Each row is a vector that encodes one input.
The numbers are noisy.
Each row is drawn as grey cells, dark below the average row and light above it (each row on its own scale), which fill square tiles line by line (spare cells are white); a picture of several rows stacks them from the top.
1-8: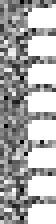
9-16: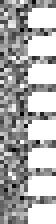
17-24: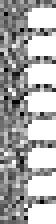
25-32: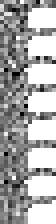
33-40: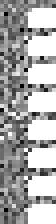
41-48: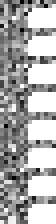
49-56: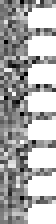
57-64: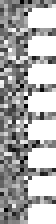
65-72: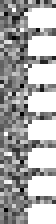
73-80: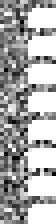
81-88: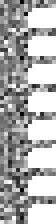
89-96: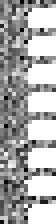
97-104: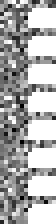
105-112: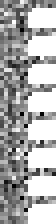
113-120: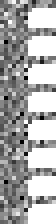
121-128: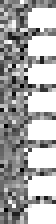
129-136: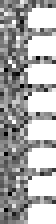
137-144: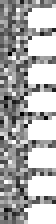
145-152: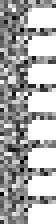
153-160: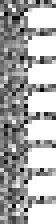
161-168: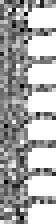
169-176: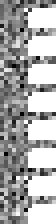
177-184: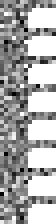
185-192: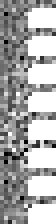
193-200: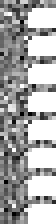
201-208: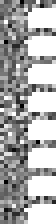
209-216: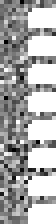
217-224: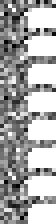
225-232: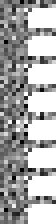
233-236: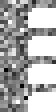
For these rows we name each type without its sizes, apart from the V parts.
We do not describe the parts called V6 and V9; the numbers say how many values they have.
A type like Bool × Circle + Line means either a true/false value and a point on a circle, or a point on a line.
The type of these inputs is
Label × Line + Tree × V6 + V9.
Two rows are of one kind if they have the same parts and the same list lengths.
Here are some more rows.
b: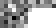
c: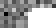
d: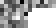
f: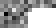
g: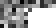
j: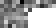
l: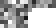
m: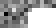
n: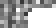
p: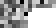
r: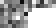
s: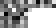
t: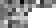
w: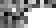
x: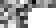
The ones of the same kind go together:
b, c, f, m, s, w
d, g, j, n, p, r, t
l, x

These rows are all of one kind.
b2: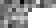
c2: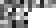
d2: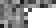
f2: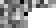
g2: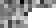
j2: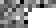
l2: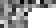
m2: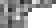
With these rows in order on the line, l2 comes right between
c2 and g2.
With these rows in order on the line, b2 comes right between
c2 and j2.
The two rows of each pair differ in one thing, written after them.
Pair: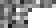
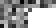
the label
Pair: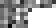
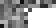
the label
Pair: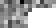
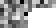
the label
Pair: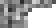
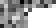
the label
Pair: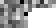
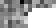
the label
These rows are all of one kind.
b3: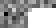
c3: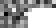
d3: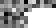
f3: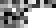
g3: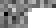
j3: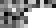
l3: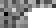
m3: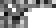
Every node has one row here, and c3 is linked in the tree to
b3.
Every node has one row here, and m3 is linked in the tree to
f3 and j3.
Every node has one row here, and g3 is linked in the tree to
j3.
